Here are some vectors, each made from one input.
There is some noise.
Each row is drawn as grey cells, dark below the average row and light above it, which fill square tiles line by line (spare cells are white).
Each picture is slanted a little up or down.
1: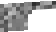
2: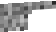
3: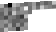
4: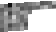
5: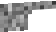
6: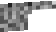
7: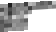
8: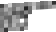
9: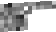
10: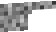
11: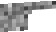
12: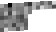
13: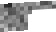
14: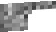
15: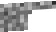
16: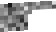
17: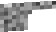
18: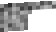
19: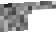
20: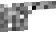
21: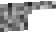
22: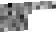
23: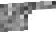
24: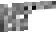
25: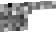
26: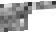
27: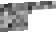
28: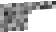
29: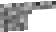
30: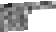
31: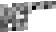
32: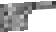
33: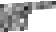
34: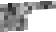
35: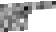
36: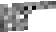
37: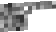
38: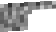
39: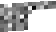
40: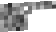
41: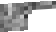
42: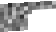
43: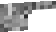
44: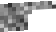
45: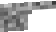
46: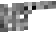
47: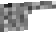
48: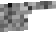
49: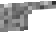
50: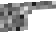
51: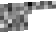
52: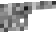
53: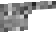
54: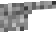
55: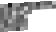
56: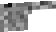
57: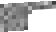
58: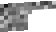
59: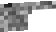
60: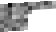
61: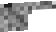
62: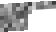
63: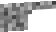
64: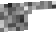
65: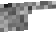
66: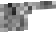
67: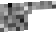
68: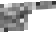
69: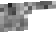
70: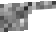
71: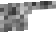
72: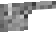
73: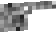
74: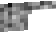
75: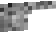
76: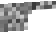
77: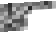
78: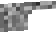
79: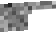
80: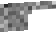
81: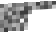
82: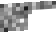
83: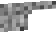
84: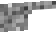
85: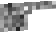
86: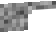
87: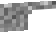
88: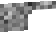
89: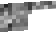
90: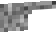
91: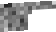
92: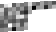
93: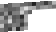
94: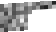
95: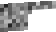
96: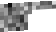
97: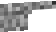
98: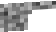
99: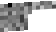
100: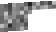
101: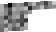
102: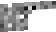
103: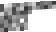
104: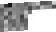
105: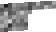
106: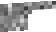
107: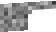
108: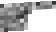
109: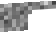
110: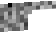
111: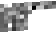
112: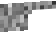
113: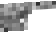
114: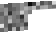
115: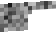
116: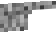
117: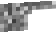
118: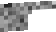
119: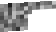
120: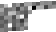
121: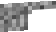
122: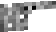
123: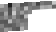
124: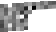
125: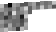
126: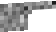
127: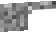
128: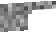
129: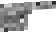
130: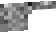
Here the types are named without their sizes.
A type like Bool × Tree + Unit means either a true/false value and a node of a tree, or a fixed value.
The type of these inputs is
Circle × (Circle + Line).
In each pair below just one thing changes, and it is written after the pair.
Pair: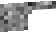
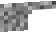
the place on the line
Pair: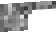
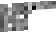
the place on the line
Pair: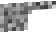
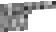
the place on the circle
